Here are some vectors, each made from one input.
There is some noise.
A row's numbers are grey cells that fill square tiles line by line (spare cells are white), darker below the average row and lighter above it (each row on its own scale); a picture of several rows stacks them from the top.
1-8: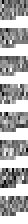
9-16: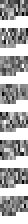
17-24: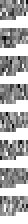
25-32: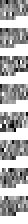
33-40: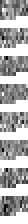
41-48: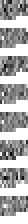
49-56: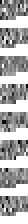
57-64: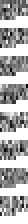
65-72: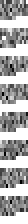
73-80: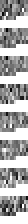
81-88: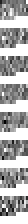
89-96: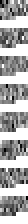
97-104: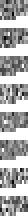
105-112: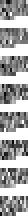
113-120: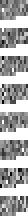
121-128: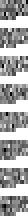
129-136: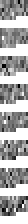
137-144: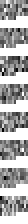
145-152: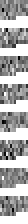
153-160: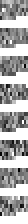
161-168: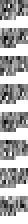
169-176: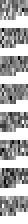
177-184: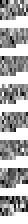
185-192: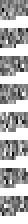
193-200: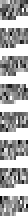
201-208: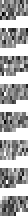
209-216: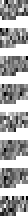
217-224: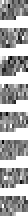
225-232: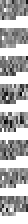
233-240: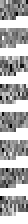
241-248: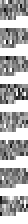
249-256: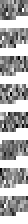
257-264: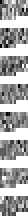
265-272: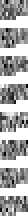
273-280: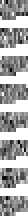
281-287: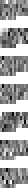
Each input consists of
either one of 12 labels, or three true/false values.
